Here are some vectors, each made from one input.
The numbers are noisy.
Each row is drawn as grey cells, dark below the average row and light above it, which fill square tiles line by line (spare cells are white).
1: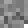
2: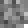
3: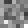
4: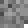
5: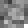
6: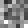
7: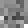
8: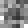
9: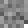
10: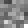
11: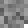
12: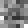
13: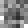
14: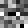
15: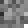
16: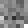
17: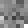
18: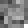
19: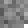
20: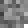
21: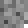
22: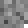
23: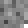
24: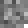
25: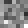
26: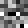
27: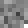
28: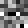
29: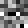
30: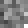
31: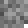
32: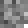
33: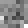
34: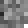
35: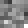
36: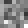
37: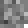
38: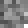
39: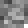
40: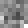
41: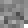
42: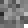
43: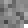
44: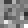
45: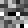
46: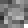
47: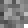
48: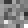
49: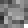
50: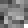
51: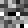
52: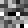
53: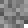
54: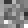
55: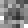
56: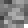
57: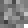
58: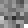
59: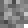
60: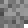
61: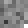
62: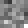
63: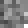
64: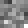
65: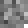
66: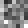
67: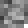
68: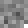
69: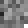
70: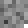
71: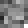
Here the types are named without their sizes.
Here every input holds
a list of points on a line.
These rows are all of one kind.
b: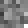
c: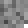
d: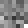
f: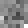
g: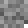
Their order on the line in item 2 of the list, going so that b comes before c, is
d, g, b, f, c.
